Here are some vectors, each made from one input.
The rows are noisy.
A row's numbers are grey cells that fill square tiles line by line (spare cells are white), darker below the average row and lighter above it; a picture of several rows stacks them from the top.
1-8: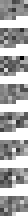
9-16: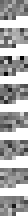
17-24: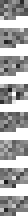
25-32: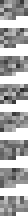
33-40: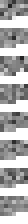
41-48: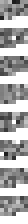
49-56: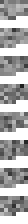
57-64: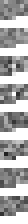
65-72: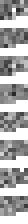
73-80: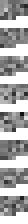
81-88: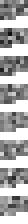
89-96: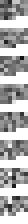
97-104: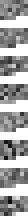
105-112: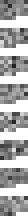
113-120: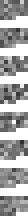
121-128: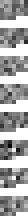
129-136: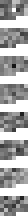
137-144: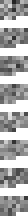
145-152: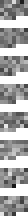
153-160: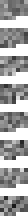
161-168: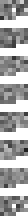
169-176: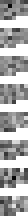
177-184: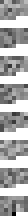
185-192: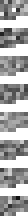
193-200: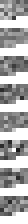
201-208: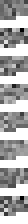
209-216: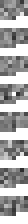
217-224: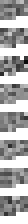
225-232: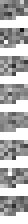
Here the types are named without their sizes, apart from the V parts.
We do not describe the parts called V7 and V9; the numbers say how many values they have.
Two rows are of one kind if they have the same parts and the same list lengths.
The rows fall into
3 kinds.
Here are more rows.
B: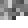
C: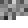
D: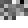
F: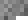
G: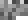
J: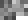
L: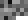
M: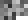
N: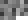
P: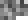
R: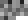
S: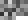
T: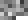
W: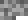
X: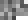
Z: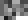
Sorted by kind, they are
B, D, J, M, N, Z
C, F, L, P, R, T, W, X
G, S

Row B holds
a point on each of two lines and a true/false value.
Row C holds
a value of V7 and a value of V9.
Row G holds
a true/false value.
